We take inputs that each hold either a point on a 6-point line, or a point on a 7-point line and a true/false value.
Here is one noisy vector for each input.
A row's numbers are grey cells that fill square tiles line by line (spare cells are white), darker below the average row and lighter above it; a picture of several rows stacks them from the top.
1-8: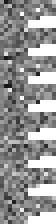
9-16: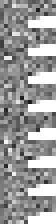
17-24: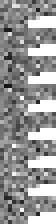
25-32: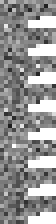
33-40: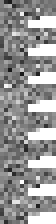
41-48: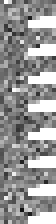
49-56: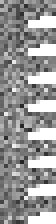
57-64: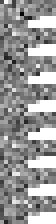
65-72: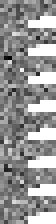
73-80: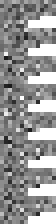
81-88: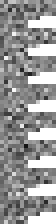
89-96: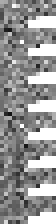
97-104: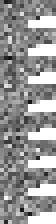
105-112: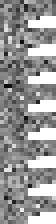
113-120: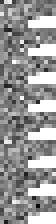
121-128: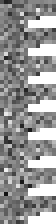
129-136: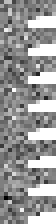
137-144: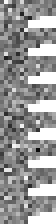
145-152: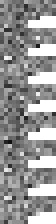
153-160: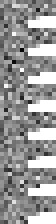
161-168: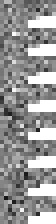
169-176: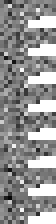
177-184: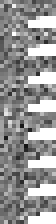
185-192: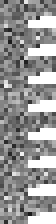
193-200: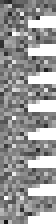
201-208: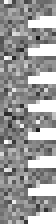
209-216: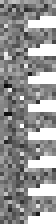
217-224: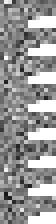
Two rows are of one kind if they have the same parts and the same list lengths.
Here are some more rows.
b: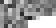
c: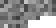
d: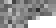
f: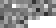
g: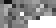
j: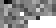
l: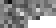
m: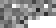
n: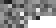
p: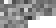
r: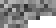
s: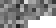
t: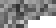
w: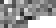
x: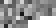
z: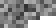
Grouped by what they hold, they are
b, d, f, m, p, w, x
c, g, j, l, n, r, s, t, z

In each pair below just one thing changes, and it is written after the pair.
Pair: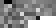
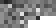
the place on the 7-point line
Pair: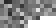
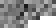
the true/false value
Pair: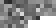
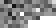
the place on the 7-point line
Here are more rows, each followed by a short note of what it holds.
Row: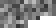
a point on a 7-point line and a true/false value
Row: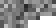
a point on a 7-point line and a true/false value
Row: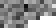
a point on a 7-point line and a true/false value
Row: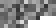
a point on a 7-point line and a true/false value
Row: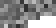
a point on a 7-point line and a true/false value
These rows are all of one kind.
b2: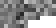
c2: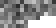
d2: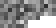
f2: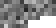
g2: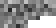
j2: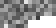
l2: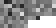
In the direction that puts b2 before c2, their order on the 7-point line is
b2, l2, g2, d2, c2, f2, j2.
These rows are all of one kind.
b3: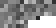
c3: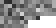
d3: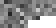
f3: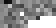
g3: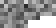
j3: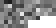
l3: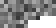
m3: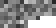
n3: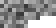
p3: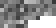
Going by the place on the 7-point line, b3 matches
j3, m3 and p3.
